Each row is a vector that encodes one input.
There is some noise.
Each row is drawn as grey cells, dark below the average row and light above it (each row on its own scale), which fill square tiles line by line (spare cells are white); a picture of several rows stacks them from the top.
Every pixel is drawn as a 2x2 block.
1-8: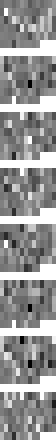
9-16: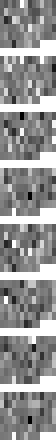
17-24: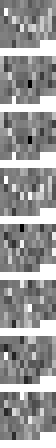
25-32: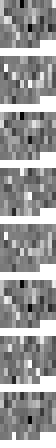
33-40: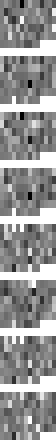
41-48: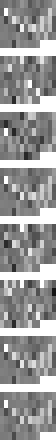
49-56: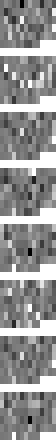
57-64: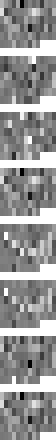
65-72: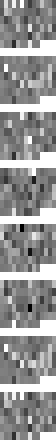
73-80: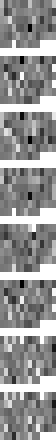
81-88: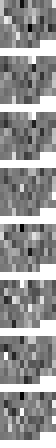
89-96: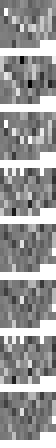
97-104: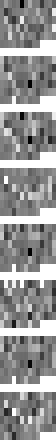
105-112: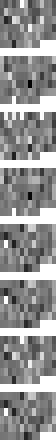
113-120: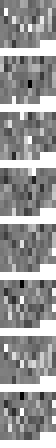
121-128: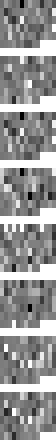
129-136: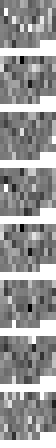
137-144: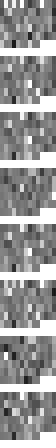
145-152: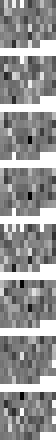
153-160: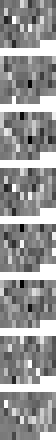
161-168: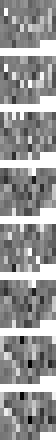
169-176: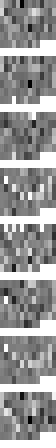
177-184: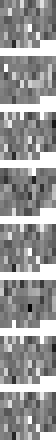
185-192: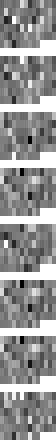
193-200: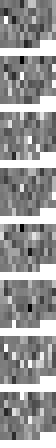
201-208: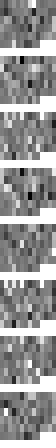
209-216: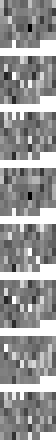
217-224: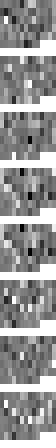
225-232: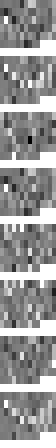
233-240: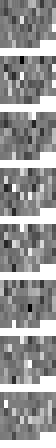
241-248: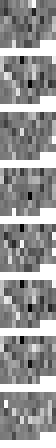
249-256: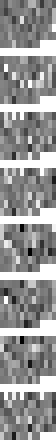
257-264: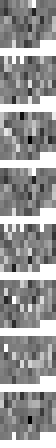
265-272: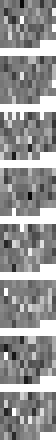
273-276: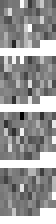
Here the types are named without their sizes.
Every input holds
either a point on a line, or three true/false values.
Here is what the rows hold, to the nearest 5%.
About 45% of them hold a point on a line. The rest hold three true/false values.
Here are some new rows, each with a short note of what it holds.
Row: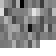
three true/false values
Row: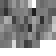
three true/false values
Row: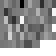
three true/false values
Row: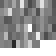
a point on a line
